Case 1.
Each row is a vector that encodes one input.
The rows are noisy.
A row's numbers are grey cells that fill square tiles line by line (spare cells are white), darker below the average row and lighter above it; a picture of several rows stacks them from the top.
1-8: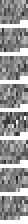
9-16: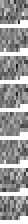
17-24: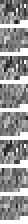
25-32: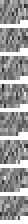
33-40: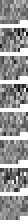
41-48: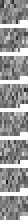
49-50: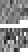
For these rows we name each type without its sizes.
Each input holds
a true/false value, together with either a fixed value, or a node of a tree.
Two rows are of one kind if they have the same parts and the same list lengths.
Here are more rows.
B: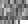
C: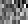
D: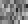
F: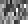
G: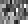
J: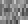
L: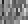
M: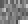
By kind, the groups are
B, D, J, L, M
C, F, G

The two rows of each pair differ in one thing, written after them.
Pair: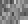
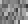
the true/false value
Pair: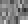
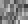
the true/false value
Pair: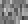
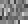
the node of the tree
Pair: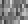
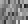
the node of the tree
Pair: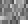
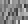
the true/false value
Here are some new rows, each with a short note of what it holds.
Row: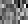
a true/false value
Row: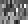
a true/false value
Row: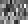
a true/false value
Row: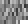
a node of a tree and a true/false value
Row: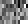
a true/false value
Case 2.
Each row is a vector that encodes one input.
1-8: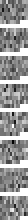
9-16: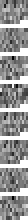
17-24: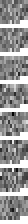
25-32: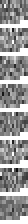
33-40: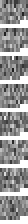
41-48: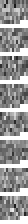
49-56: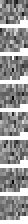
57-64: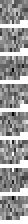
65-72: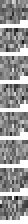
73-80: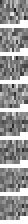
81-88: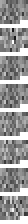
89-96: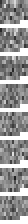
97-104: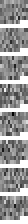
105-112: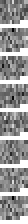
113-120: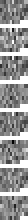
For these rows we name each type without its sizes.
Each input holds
a true/false value, together with either a fixed value, or a point on each of two lines.
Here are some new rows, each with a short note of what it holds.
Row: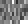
a point on each of two lines and a true/false value
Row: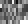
a point on each of two lines and a true/false value
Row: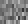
a point on each of two lines and a true/false value
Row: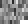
a point on each of two lines and a true/false value
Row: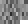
a point on each of two lines and a true/false value
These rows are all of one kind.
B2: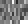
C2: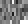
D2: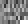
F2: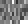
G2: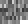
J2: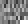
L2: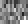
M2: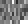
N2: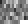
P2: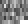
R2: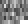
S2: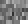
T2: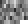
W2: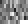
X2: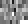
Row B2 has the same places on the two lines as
D2, F2, J2 and M2.
